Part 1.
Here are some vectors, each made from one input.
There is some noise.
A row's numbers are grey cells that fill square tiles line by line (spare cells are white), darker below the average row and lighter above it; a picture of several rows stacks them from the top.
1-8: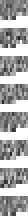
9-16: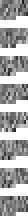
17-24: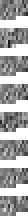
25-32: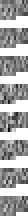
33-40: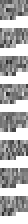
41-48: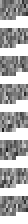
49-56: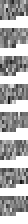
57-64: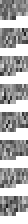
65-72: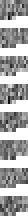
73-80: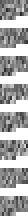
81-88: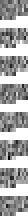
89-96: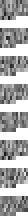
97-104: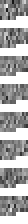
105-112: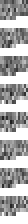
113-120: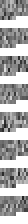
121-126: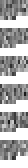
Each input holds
a node of an 11-node tree.
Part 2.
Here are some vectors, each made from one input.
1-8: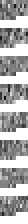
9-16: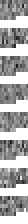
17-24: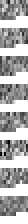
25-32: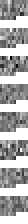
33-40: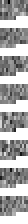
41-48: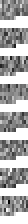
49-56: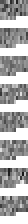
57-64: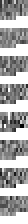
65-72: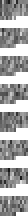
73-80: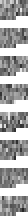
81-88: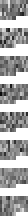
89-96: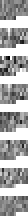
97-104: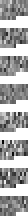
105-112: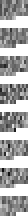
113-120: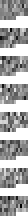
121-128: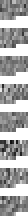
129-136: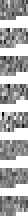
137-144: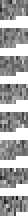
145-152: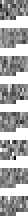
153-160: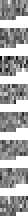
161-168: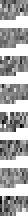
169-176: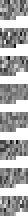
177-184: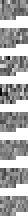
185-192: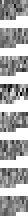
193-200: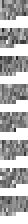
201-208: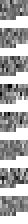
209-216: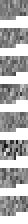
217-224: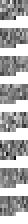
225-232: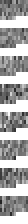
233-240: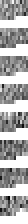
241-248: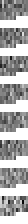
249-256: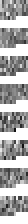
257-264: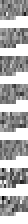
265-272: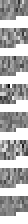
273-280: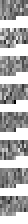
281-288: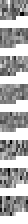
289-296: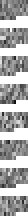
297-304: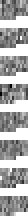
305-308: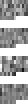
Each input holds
a point on a 17-point line.
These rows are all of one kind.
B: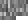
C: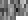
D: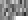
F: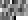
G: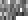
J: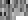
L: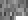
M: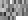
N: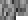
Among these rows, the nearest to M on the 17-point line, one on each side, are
F and N.
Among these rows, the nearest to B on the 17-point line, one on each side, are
G and L.
